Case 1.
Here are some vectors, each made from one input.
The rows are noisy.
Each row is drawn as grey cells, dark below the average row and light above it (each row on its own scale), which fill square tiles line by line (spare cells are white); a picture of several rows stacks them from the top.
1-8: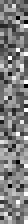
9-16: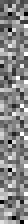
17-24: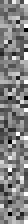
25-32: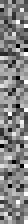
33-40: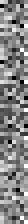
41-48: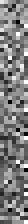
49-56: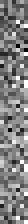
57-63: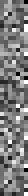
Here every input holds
a point on a 13-point line.
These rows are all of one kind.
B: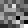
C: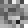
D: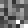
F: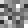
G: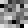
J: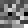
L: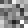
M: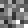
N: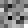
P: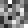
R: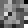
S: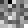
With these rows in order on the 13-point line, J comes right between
B and M.
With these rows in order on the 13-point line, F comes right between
G and N.
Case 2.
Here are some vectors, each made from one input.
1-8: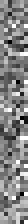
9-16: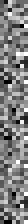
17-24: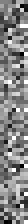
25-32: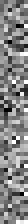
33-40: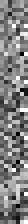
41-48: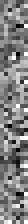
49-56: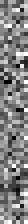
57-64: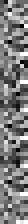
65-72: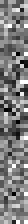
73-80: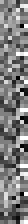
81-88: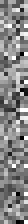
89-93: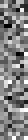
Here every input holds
four true/false values.
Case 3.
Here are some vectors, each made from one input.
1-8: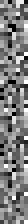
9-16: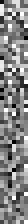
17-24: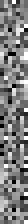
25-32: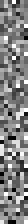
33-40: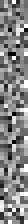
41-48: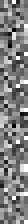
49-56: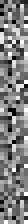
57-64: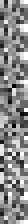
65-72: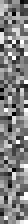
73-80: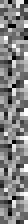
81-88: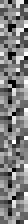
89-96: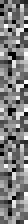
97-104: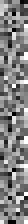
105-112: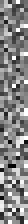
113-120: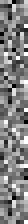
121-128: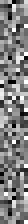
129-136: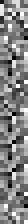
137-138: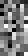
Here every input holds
one of 9 labels.
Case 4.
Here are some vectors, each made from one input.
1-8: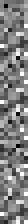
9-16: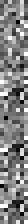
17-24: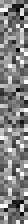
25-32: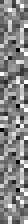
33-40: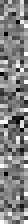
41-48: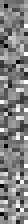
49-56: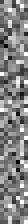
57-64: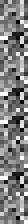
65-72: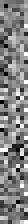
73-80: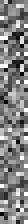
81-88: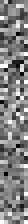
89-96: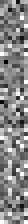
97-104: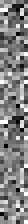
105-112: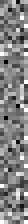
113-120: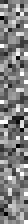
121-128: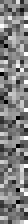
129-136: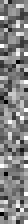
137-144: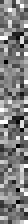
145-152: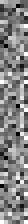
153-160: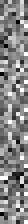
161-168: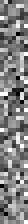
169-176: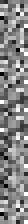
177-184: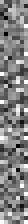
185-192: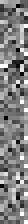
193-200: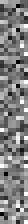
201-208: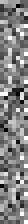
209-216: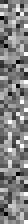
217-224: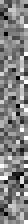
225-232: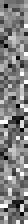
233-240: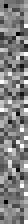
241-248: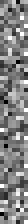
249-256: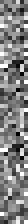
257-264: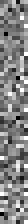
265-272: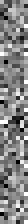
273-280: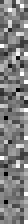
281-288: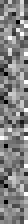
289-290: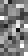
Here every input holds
one of 10 labels.
